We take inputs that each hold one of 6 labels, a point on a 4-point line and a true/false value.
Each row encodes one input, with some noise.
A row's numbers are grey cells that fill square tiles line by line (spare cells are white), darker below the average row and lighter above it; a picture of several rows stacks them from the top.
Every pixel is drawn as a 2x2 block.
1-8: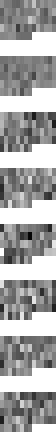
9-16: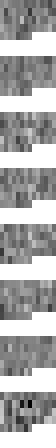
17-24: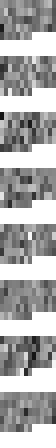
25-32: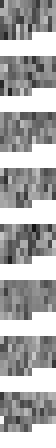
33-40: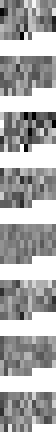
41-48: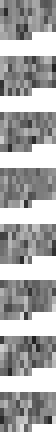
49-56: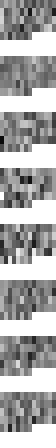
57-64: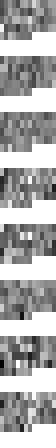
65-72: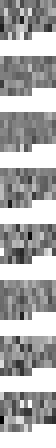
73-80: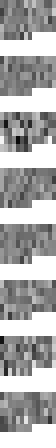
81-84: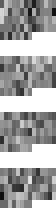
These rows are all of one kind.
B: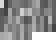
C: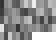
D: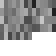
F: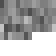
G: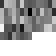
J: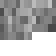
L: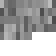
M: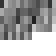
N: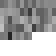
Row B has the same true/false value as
D, G and M.
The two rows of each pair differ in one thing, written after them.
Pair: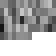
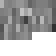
the true/false value
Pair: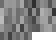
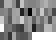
the true/false value
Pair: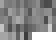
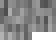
the label
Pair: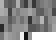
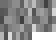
the true/false value
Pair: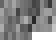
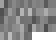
the place on the 4-point line
